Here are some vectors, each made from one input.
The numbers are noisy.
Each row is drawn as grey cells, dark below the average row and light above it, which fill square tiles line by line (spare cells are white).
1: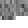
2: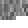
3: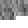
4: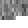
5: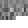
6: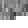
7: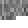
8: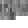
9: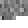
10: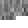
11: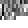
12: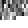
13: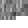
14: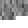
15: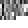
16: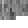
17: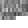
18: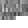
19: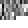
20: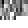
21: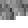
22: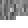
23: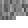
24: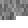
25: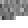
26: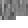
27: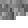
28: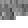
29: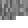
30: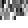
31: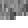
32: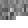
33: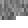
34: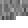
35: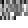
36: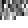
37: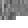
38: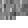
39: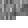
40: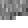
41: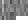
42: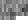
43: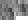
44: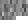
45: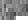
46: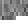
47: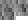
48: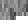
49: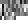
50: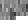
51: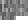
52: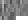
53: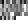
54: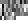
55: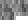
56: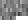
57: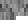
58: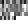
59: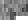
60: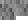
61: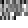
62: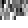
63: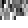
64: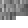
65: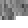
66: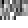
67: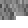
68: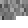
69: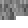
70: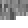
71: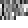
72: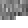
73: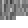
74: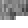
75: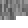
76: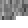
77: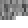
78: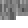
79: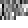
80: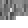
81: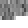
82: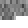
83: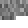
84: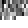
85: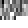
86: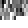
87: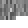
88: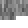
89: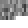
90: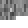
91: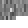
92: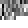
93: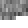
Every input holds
either a point on a 4-point line and a node of a 9-node tree, or a point on a 6-point line.
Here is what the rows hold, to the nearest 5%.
About 75% of them hold a point on a 4-point line and a node of a 9-node tree. The rest hold a point on a 6-point line.
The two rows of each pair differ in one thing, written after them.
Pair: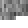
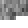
the node of the tree
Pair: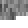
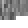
the node of the tree
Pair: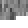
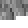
the place on the 4-point line
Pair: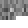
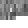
the place on the 4-point line
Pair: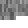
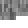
the node of the tree
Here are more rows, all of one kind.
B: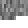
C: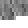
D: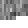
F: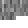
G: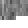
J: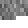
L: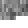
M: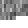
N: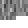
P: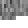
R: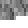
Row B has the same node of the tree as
J and P.
